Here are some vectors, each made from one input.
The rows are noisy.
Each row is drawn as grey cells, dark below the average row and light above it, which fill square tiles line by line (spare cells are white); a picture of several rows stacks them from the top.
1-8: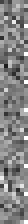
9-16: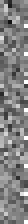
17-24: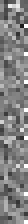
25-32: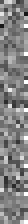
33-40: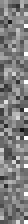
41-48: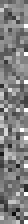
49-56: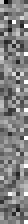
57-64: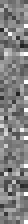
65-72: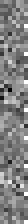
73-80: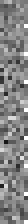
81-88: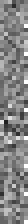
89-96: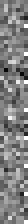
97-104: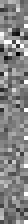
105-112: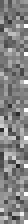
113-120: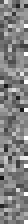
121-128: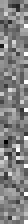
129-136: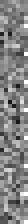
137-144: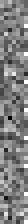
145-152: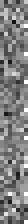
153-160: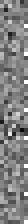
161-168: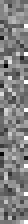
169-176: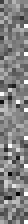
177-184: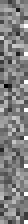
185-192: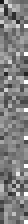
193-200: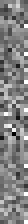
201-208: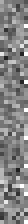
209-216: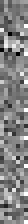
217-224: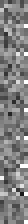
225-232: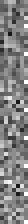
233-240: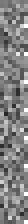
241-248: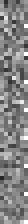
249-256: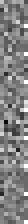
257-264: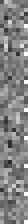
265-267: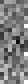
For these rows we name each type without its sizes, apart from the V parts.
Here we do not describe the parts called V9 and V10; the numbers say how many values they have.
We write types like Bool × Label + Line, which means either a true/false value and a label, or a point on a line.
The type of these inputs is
Bool × V10 + List(Line) × V9.
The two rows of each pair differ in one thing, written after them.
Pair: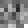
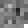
the place on the line in item 1 of the list
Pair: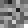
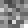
the place on the line in item 1 of the list
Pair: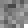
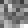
the value of V9
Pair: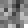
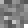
the value of V9
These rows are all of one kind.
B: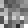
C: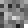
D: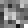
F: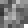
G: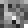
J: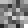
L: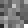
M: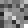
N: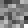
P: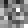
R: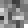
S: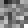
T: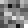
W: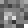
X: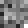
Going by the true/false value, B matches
N, P, R and S.
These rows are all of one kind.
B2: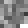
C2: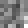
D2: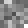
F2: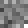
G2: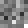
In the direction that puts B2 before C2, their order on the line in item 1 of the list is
G2, B2, C2, F2, D2.
